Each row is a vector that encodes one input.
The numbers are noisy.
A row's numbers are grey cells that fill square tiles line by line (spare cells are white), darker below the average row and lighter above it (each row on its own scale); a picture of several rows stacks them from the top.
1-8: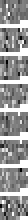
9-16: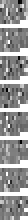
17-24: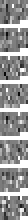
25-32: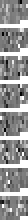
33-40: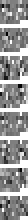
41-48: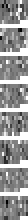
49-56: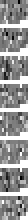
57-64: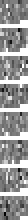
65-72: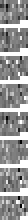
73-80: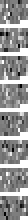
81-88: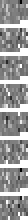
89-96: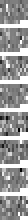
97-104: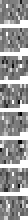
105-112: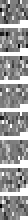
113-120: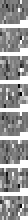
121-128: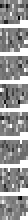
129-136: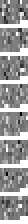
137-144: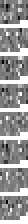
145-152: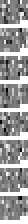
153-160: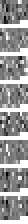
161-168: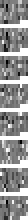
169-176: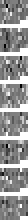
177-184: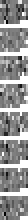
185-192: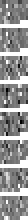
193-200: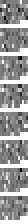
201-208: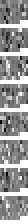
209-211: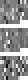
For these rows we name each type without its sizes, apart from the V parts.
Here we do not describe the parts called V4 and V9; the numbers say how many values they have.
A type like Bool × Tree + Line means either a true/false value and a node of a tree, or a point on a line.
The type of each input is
(Bool × Bool × Bool + V9) × Label × (Line + V4).
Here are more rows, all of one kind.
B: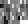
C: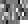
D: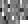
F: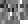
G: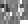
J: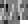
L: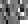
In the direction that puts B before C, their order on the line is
F, G, J, B, L, C, D.
